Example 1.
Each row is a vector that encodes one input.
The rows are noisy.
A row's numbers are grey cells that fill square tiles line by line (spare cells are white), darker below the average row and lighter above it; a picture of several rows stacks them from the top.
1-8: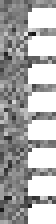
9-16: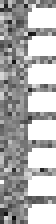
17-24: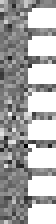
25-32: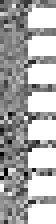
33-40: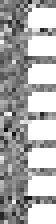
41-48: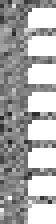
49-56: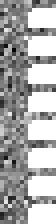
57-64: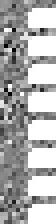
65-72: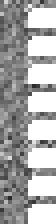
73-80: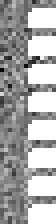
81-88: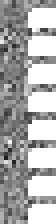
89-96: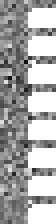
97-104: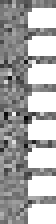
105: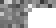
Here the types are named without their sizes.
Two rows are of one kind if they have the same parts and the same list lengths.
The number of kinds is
2.
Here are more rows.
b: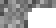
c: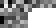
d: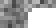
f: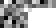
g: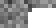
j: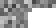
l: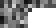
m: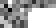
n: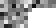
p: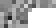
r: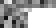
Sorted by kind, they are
b, c, d, g, j, l, n, p
f, m, r

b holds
a point on a circle and a true/false value.
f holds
a fixed value.
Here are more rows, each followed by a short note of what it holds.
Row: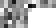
a point on a circle and a true/false value
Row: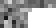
a fixed value
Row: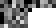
a point on a circle and a true/false value
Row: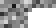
a point on a circle and a true/false value
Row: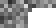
a point on a circle and a true/false value
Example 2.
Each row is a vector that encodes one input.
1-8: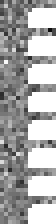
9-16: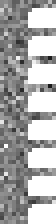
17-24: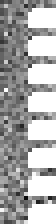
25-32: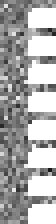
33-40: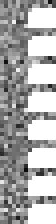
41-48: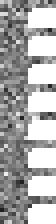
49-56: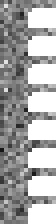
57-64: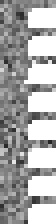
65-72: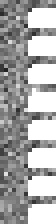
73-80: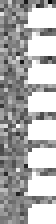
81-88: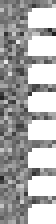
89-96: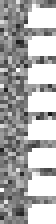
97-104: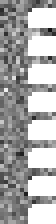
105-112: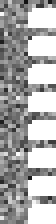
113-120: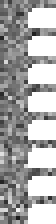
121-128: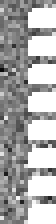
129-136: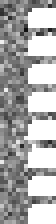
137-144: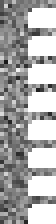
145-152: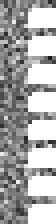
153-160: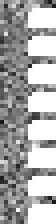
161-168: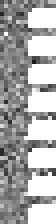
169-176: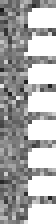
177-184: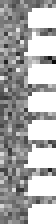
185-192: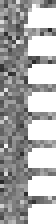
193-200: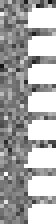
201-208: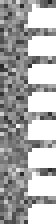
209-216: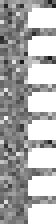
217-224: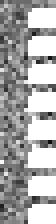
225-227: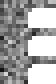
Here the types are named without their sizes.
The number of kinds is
2.
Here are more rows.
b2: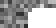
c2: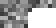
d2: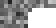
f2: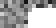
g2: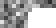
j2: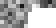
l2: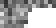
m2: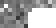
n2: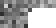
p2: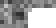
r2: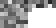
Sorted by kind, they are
b2, c2, d2, m2, n2, p2
f2, g2, j2, l2, r2

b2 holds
three true/false values.
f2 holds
a point on a circle.
